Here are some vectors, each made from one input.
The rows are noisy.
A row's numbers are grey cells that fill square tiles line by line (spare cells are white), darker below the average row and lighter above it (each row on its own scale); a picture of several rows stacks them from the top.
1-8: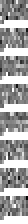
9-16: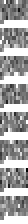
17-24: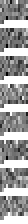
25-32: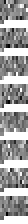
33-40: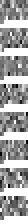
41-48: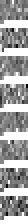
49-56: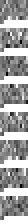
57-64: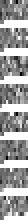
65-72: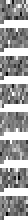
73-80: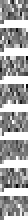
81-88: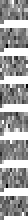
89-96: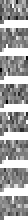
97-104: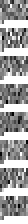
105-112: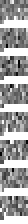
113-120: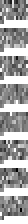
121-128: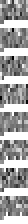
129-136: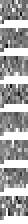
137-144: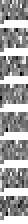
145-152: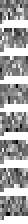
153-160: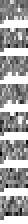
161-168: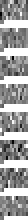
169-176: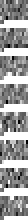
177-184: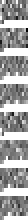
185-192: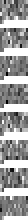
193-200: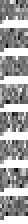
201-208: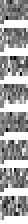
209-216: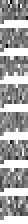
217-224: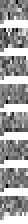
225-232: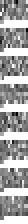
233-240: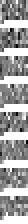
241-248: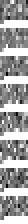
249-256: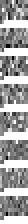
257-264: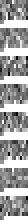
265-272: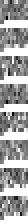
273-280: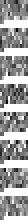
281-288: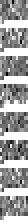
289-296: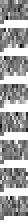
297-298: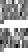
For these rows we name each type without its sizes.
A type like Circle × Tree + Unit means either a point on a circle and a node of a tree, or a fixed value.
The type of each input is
(Bool × Bool × Bool × Bool + Line) × Circle.
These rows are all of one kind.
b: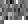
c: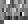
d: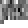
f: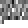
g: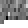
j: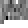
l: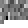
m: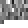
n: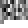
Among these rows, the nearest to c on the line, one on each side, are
f and m.
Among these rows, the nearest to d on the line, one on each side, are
j and n.
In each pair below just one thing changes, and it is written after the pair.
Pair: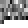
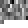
the place on the circle
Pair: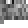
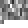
the place on the circle
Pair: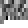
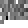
the place on the line
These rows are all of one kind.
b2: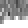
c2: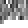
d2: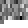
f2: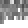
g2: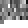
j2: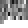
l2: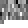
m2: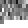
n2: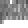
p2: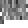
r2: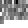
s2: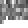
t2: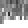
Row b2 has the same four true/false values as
m2, p2, r2 and t2.
